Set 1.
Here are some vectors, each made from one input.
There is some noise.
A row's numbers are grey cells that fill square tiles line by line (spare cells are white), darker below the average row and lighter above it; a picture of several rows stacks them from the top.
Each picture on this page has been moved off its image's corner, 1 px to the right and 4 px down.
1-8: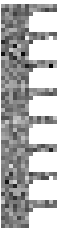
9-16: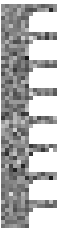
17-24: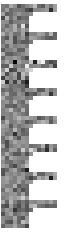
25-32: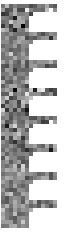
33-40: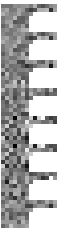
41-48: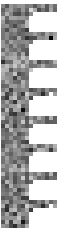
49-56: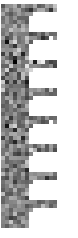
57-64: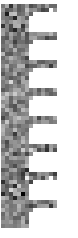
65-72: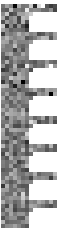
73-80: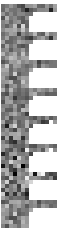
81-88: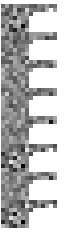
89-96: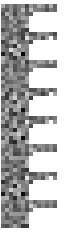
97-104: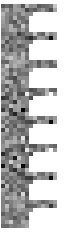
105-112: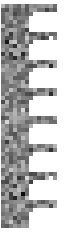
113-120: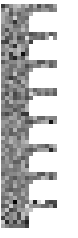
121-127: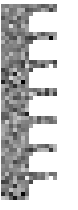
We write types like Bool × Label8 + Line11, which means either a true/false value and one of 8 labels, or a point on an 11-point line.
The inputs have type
Line7 + List2(Line8).
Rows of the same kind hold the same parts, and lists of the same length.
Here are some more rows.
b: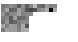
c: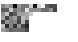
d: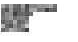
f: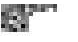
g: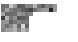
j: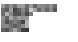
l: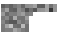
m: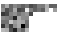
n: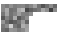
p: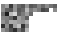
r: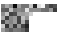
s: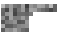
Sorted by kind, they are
b, g, l, n
c, r
d, j, s
f, m, p

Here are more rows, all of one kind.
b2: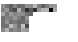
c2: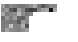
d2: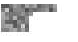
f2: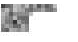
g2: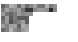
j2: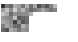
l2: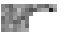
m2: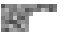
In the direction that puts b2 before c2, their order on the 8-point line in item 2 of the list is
b2, d2, c2, m2, g2, l2, f2, j2.
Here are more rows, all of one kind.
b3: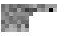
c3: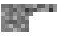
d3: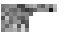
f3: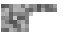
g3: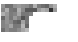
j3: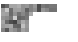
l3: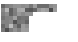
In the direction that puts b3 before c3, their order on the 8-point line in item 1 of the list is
d3, b3, g3, l3, c3, j3, f3.
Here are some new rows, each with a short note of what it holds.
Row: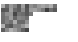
a list of one item
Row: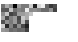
the empty list
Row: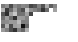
a point on a 7-point line
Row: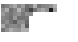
a list of two items
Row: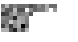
a point on a 7-point line
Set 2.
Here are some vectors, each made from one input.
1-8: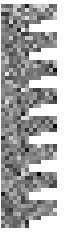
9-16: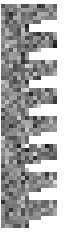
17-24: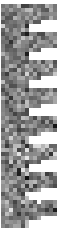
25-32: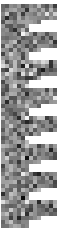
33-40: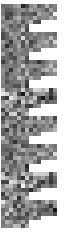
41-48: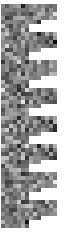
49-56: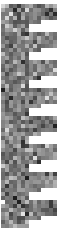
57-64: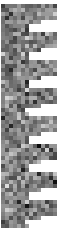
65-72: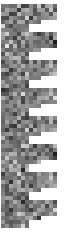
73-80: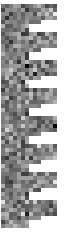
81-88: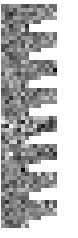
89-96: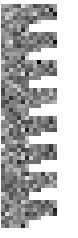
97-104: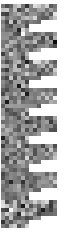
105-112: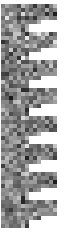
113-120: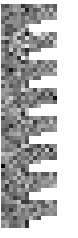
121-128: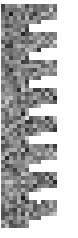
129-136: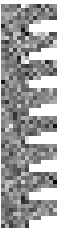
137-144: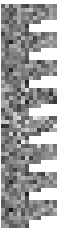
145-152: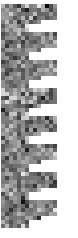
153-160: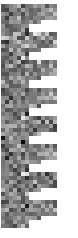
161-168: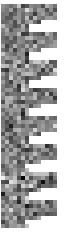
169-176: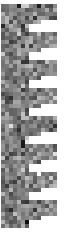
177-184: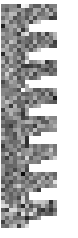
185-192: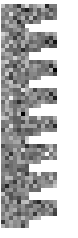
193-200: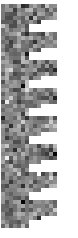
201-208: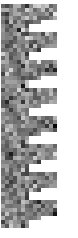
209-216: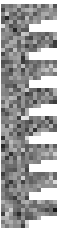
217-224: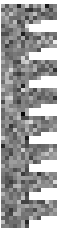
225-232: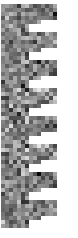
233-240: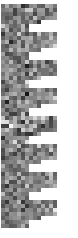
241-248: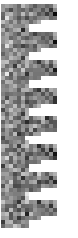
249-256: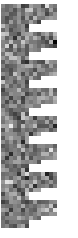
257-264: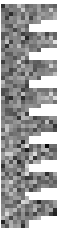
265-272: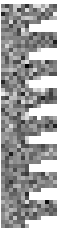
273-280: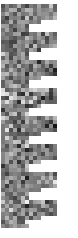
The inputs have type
Bool × List2(Line5).
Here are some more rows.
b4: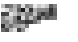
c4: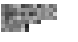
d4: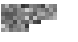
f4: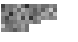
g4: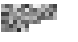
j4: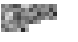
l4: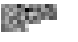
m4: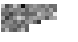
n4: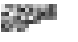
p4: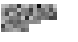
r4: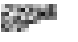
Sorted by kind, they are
b4, g4, n4, r4
c4, d4, m4, p4
f4, j4, l4

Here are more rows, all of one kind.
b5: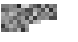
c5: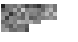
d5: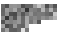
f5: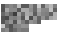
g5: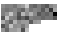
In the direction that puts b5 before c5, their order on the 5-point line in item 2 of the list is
b5, c5, f5, g5, d5.
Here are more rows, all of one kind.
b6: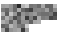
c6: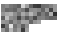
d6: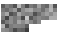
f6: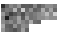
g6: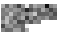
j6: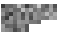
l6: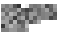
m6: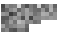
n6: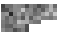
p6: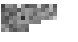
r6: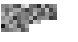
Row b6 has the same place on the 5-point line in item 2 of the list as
g6 and m6.
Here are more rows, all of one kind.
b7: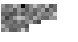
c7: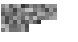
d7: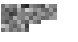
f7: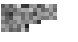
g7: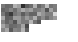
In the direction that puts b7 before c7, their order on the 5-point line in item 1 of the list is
b7, g7, f7, d7, c7.
